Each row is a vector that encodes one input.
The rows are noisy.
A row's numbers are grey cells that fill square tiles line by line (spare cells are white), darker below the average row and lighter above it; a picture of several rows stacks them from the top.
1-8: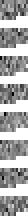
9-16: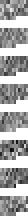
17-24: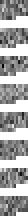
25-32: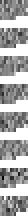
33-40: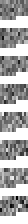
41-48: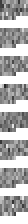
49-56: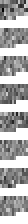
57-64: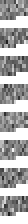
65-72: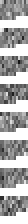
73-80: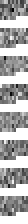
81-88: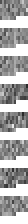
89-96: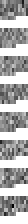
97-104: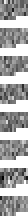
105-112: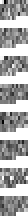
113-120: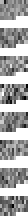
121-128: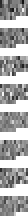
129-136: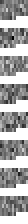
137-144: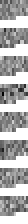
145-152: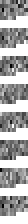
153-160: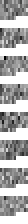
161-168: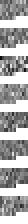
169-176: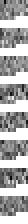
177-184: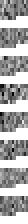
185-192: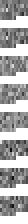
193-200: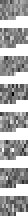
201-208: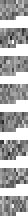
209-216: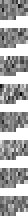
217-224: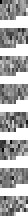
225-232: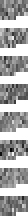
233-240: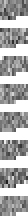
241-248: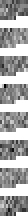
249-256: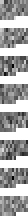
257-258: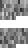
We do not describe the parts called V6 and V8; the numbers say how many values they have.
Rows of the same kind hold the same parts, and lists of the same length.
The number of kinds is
4.
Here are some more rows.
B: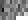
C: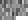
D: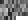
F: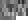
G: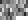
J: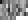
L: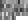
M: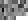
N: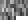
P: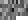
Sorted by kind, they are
B, M
C, G, J
D, F, N, P
L

